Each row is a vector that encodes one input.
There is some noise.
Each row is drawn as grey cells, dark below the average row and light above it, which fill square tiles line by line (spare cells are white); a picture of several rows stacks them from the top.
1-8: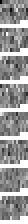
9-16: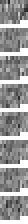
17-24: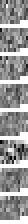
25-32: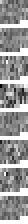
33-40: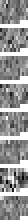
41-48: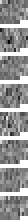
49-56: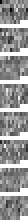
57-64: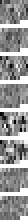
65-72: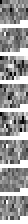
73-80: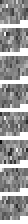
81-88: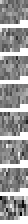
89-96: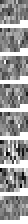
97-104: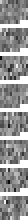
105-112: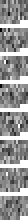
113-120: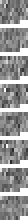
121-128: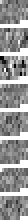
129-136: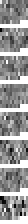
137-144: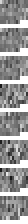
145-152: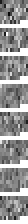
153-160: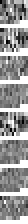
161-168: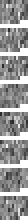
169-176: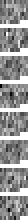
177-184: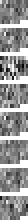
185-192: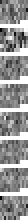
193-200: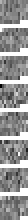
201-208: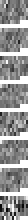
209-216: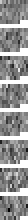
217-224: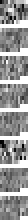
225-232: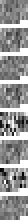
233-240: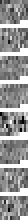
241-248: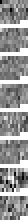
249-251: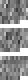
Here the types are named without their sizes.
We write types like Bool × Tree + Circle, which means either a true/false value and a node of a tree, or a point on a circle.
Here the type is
Bool × Bool × Bool × Bool × (Circle + Unit) + Line.
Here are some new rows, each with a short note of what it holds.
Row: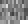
a point on a circle and four true/false values
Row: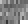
four true/false values
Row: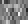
a point on a circle and four true/false values
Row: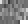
four true/false values
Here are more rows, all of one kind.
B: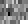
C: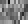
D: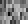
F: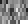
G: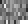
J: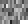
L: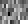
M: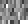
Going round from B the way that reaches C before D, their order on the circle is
B, L, J, M, C, F, G, D.
